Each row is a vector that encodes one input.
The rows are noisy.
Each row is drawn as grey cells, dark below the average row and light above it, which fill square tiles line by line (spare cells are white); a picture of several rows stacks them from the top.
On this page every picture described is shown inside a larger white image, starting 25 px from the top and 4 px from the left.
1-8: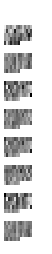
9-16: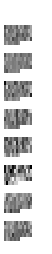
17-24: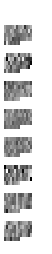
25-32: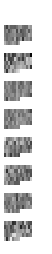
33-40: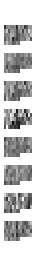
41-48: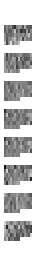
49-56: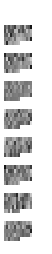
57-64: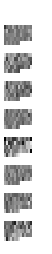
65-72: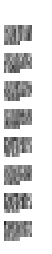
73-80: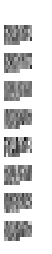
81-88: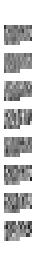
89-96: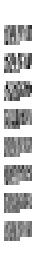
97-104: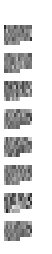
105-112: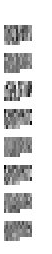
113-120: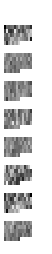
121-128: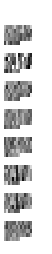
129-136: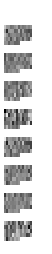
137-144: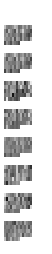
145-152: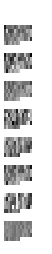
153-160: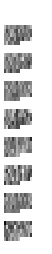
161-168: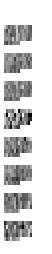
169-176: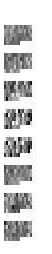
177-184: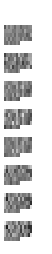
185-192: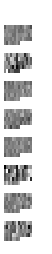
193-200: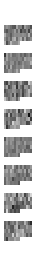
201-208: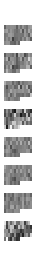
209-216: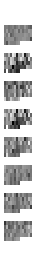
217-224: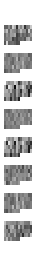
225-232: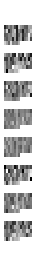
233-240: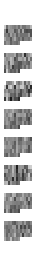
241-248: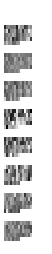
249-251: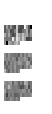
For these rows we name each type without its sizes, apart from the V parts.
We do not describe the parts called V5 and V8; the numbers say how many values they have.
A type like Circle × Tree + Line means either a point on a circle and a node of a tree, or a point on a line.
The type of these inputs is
List(Line) + V5 × V8.
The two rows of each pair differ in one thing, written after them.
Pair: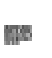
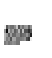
the value of V5
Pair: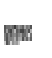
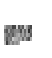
the value of V8
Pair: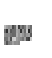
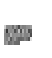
the value of V5
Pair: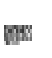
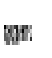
the value of V8
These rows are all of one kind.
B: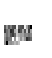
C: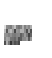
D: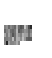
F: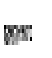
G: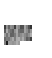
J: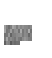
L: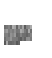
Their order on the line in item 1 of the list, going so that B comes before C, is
B, L, F, J, C, D, G.
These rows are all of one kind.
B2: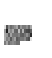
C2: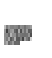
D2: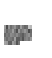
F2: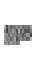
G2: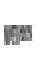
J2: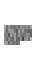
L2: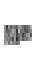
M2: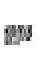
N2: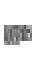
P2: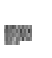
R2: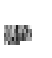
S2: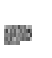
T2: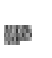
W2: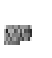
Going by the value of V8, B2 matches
F2, L2 and T2.
